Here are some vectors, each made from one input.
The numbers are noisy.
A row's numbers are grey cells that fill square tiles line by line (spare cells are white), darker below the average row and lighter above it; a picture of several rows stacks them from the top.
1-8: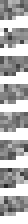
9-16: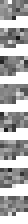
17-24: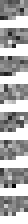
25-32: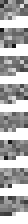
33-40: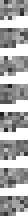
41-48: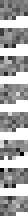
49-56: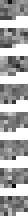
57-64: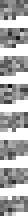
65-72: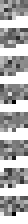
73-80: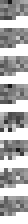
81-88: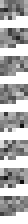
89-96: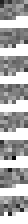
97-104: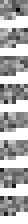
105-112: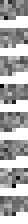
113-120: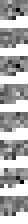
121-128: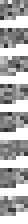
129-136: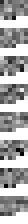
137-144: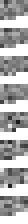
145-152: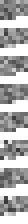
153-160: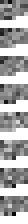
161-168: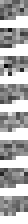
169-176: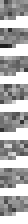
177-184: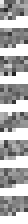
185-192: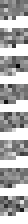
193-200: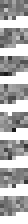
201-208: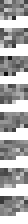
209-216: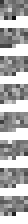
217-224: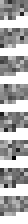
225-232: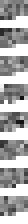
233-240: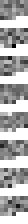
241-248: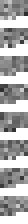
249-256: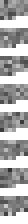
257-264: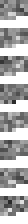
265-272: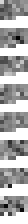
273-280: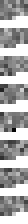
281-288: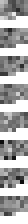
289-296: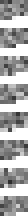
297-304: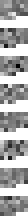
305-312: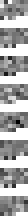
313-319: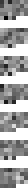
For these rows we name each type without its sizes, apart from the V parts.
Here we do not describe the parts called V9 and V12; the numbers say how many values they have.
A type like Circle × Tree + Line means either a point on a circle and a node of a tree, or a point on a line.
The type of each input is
(Bool × Bool × Bool × Bool + V12) × (Line + V9).
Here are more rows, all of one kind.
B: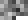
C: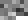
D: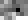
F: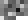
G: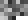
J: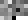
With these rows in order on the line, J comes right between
C and G.
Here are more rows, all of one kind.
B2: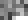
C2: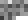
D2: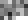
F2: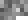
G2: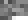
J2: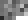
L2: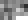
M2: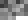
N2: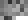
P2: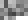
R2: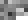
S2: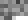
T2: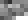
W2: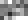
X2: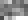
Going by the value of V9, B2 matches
D2, G2, W2 and X2.
